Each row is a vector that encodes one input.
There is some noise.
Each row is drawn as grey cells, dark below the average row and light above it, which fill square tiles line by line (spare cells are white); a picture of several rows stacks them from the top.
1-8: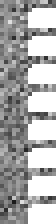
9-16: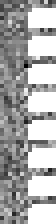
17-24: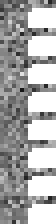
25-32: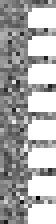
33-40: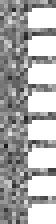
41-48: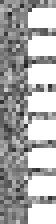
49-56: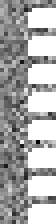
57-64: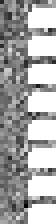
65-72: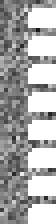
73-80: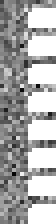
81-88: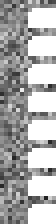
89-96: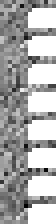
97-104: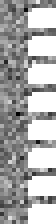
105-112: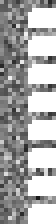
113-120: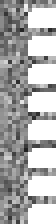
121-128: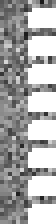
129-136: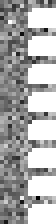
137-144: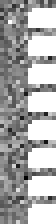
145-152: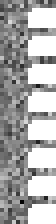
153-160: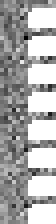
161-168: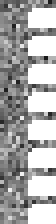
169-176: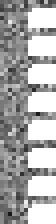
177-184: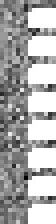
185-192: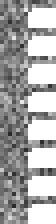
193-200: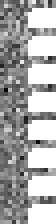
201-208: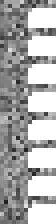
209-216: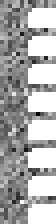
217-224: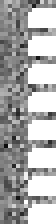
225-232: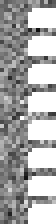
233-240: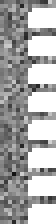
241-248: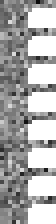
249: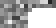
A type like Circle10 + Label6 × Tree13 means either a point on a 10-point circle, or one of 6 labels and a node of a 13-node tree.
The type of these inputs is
Bool × List2(Line6 + Line7).
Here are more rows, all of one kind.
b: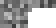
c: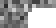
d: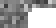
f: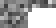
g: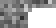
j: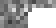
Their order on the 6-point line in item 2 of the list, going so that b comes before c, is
j, g, b, c, d, f.
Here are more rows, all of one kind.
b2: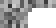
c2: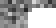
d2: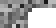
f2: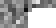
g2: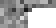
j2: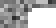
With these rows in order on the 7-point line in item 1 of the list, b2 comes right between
d2 and g2.
